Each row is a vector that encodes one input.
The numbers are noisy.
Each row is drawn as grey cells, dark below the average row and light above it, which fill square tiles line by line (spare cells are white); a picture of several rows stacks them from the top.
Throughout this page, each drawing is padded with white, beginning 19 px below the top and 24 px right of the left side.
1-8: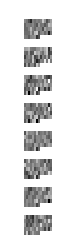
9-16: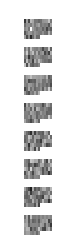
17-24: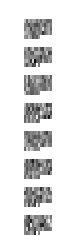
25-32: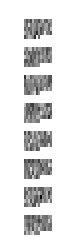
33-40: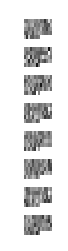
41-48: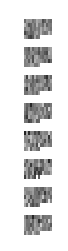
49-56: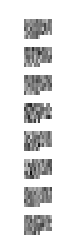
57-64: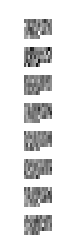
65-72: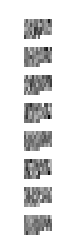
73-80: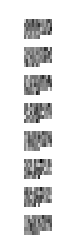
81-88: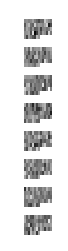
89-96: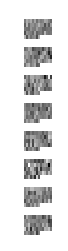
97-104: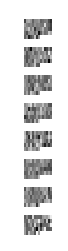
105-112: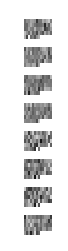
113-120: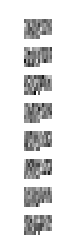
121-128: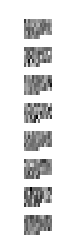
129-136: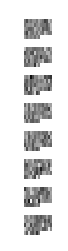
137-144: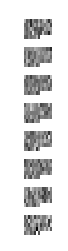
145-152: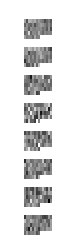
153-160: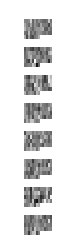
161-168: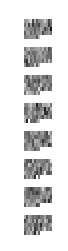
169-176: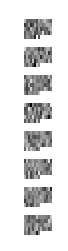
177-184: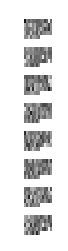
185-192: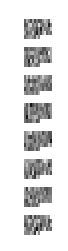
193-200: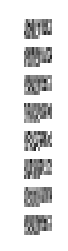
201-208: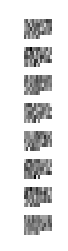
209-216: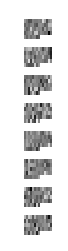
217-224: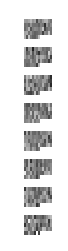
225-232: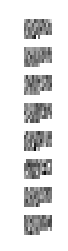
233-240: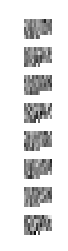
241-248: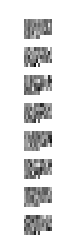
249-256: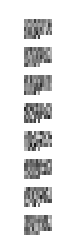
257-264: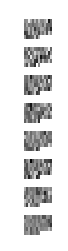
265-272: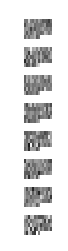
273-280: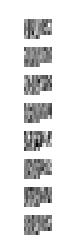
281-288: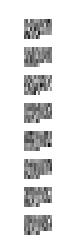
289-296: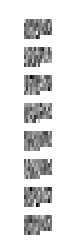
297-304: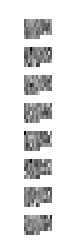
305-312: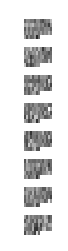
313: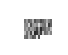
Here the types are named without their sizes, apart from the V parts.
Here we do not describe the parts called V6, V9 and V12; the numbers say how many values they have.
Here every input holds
a value of V6, together with either a value of V9 and a value of V12, or a list of points on a line.
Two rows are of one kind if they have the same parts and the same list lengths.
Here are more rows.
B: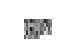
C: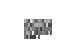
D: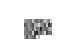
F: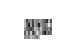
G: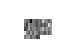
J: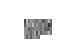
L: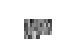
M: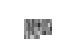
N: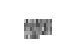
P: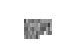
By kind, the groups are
B, J, P
C, D
F, M
G, N
L

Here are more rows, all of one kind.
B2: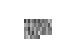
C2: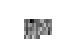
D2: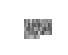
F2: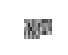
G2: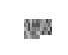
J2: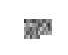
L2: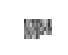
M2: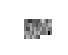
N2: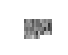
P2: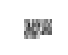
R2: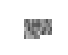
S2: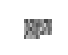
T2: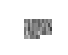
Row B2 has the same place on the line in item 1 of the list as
G2, L2, M2 and T2.
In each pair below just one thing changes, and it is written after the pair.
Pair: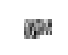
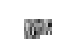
the value of V6
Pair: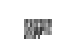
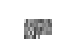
the value of V9
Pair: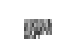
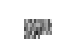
the value of V9
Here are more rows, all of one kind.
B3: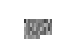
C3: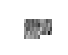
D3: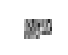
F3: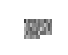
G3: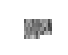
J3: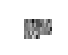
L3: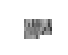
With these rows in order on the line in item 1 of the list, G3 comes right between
C3 and L3.
